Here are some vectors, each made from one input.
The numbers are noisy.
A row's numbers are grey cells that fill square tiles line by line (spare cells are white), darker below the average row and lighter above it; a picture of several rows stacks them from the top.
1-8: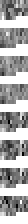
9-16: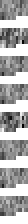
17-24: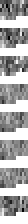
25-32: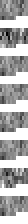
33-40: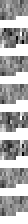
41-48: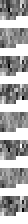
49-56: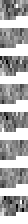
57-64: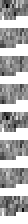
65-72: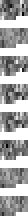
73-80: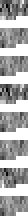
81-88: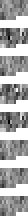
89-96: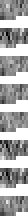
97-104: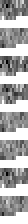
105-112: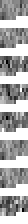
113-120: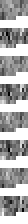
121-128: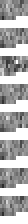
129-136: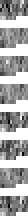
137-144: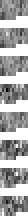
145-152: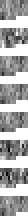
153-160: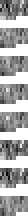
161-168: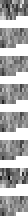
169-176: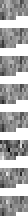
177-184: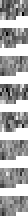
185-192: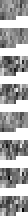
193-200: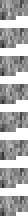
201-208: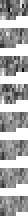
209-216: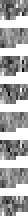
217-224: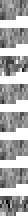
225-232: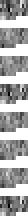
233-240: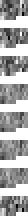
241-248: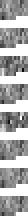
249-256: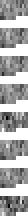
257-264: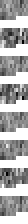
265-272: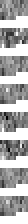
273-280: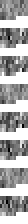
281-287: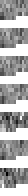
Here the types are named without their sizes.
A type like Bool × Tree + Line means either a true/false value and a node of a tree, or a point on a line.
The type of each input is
Circle × Label + Line.
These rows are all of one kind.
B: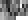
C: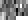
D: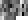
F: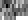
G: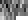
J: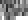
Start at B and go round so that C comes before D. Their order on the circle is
B, G, F, J, C, D.
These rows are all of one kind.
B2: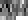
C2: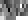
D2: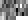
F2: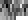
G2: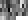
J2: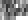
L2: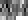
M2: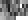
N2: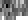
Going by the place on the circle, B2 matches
F2 and L2.
